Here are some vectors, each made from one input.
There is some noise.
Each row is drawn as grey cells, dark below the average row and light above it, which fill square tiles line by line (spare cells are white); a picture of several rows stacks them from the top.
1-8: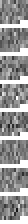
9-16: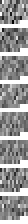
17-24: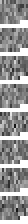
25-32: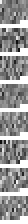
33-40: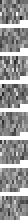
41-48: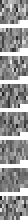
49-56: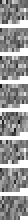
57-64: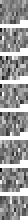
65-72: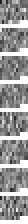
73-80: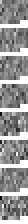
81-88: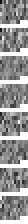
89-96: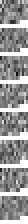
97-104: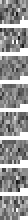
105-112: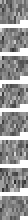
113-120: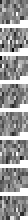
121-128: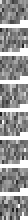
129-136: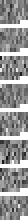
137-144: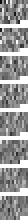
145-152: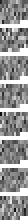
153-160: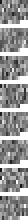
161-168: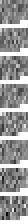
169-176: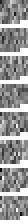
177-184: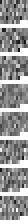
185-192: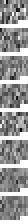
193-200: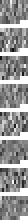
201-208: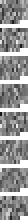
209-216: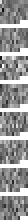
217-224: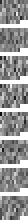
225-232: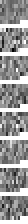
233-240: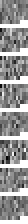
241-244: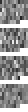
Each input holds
either a point on a 9-point line and a true/false value, or a point on a 10-point line.
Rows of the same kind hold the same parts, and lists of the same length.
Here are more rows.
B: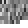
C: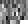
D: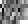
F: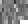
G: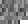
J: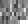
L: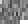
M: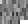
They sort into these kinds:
B, C, J
D, F, G, L, M

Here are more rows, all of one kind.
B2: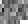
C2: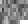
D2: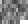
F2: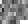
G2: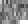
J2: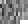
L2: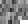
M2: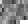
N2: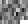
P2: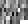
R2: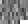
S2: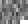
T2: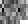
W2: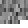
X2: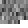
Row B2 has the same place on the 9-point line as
F2, M2, P2 and X2.
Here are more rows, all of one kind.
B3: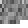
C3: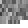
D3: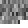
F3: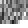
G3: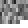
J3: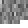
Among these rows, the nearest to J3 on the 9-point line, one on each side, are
D3 and F3.
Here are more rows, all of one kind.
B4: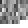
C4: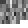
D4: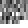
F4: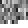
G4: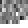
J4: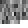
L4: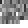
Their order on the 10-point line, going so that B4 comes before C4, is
L4, D4, G4, B4, C4, J4, F4.
